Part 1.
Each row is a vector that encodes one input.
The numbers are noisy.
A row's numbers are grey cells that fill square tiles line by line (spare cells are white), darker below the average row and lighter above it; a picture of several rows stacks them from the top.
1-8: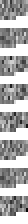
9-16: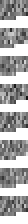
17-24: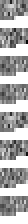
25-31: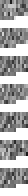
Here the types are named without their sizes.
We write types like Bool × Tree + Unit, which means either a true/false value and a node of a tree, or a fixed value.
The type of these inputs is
Line.
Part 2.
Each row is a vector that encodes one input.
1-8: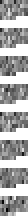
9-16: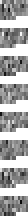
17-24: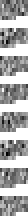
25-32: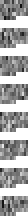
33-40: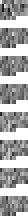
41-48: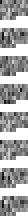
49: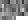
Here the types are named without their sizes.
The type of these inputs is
Line.
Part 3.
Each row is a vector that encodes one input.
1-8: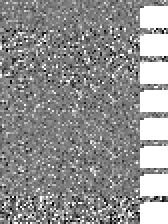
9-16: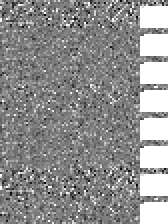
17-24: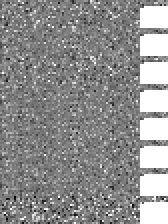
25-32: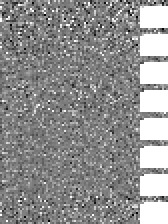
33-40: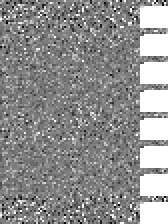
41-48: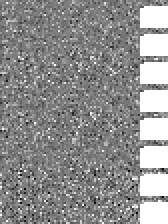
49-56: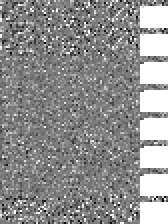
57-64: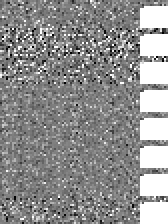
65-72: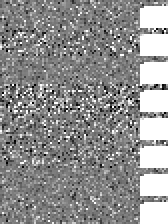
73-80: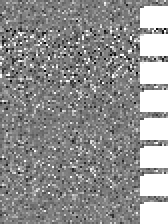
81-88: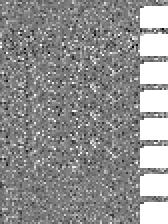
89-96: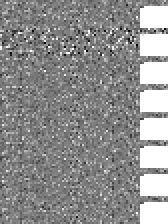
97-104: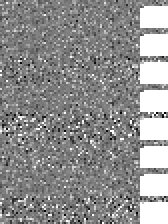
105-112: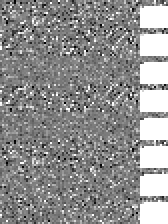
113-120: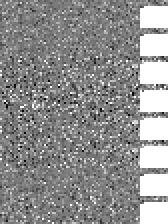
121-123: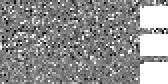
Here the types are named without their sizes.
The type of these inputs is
Circle + Unit.
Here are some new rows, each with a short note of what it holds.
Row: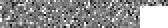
a point on a circle
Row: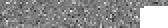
a point on a circle
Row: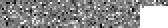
a point on a circle
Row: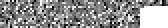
a fixed value
